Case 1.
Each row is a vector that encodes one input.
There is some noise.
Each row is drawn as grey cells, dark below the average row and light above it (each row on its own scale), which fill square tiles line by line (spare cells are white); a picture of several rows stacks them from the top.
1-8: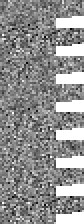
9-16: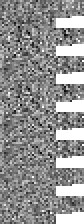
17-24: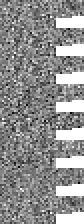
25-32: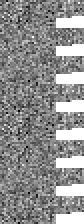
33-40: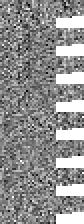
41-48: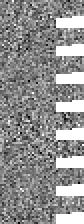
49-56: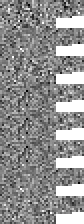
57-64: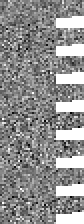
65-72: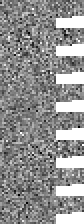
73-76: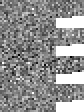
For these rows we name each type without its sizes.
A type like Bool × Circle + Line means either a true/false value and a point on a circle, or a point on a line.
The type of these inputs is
Tree.
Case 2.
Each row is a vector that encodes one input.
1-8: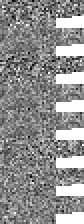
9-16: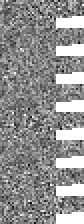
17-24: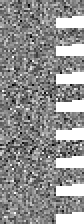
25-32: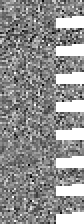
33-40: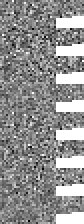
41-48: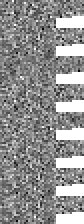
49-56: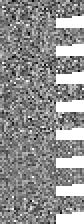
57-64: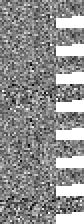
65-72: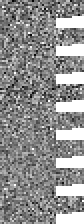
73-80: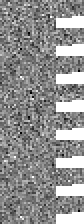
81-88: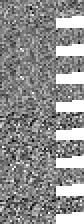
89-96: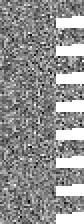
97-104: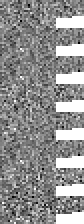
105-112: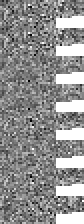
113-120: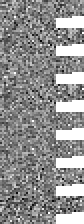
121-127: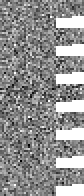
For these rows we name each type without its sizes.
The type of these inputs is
Tree.
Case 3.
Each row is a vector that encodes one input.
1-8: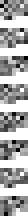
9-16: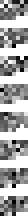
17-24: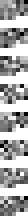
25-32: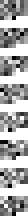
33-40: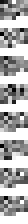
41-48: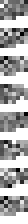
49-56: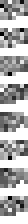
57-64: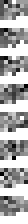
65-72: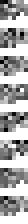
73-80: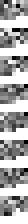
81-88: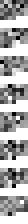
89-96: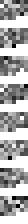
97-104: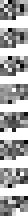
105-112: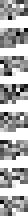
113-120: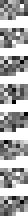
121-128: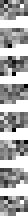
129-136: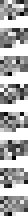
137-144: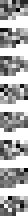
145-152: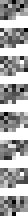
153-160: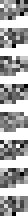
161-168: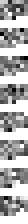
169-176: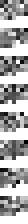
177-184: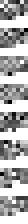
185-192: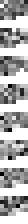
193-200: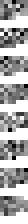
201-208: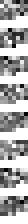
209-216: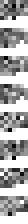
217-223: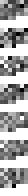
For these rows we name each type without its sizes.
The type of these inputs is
Line.
